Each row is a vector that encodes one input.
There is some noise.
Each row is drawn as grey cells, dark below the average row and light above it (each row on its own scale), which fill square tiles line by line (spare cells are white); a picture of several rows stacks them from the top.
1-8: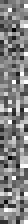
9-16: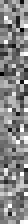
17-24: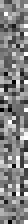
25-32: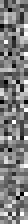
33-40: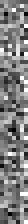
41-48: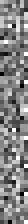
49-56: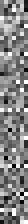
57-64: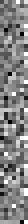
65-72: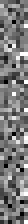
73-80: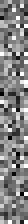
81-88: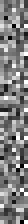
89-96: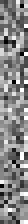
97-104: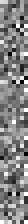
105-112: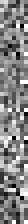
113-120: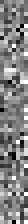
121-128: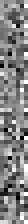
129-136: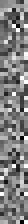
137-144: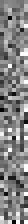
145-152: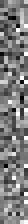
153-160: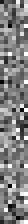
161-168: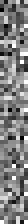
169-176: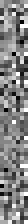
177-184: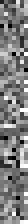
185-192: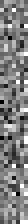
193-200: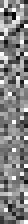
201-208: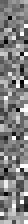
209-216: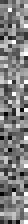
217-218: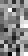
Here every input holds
either one of 8 labels, or one of 10 labels and a node of a 14-node tree.
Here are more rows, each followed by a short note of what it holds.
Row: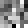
one of 8 labels
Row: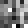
one of 10 labels and a node of a 14-node tree
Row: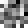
one of 8 labels
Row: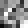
one of 10 labels and a node of a 14-node tree
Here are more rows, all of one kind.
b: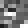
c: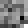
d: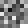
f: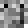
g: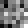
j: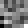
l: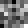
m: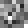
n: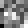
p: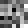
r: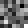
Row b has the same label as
j, l, n and r.
